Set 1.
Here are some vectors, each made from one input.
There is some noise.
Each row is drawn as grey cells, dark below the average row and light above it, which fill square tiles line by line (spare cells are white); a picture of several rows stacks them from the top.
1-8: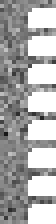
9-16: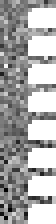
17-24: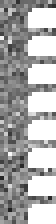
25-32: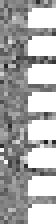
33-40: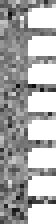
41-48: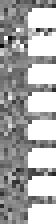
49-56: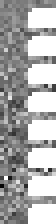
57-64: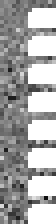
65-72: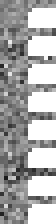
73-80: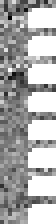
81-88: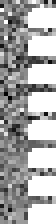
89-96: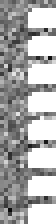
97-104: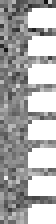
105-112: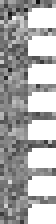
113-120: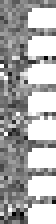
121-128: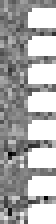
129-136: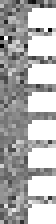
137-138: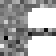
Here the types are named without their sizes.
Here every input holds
a node of a tree and a true/false value.
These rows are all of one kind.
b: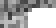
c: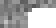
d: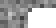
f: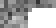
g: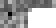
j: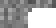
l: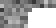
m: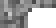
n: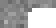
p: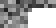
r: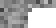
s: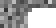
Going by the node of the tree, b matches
c, l, n and p.
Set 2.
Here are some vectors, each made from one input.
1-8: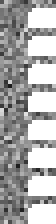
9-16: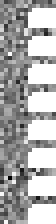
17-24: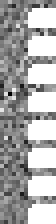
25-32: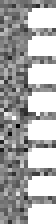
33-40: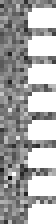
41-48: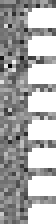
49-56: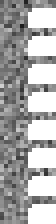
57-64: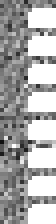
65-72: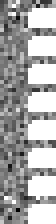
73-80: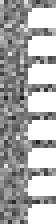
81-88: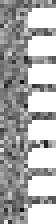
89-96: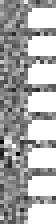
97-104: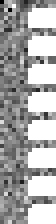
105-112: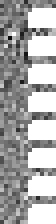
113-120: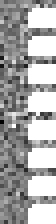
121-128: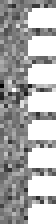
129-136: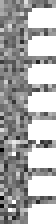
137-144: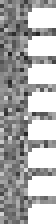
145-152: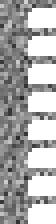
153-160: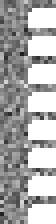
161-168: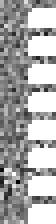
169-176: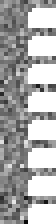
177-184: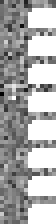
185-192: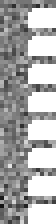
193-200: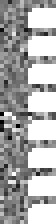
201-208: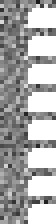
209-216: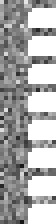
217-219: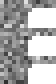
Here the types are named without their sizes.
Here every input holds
either a node of a tree, or five true/false values.
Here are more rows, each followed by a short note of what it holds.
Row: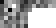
a node of a tree
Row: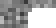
five true/false values
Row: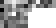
a node of a tree
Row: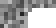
five true/false values
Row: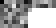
a node of a tree
